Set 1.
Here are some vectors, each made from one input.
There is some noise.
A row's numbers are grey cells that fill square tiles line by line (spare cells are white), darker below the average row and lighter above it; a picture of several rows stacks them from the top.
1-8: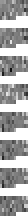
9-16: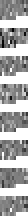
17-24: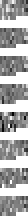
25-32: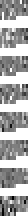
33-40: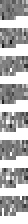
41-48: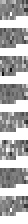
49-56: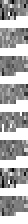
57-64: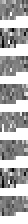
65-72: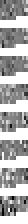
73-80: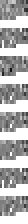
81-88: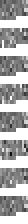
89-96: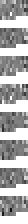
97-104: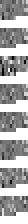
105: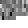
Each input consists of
a list of up to two points on a 5-point line.
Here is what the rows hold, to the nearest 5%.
All of them are lists of up to two points on a 5-point line: about 10% are empty, 45% hold one and 45% two.
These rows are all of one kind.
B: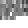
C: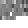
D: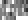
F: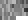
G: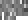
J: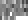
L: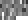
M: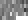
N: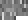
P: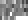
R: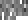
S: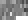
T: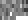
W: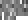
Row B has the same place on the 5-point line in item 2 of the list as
F, J, P and R.
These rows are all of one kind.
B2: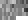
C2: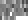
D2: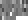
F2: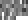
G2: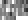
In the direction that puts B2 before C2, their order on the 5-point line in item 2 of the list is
G2, D2, B2, C2, F2.
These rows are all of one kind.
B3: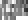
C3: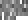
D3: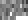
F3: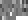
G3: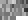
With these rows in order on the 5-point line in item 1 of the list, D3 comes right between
F3 and G3.
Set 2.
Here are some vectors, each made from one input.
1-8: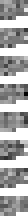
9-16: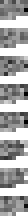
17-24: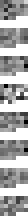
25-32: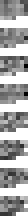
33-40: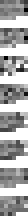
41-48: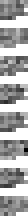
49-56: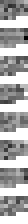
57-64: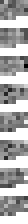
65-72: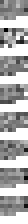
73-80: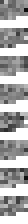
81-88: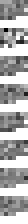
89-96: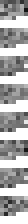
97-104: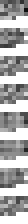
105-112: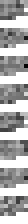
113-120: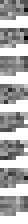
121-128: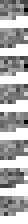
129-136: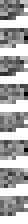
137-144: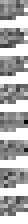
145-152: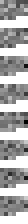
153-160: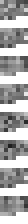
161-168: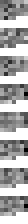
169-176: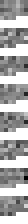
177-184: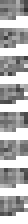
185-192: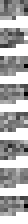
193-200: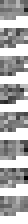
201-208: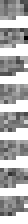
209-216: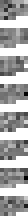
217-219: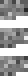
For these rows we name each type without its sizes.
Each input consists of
a list of points on a line.
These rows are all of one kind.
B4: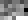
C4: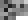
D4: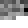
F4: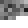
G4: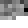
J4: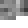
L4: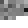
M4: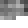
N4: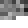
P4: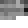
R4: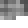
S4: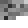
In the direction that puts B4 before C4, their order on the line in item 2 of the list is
N4, D4, F4, B4, L4, G4, P4, S4, M4, R4, C4, J4.
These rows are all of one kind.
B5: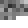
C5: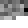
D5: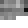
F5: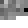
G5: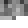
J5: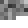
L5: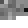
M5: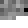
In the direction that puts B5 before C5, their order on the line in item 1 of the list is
B5, J5, L5, F5, M5, D5, C5, G5.
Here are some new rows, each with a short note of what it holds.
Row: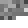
a list of one item
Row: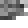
a list of one item
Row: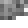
a list of one item
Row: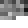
a list of two items
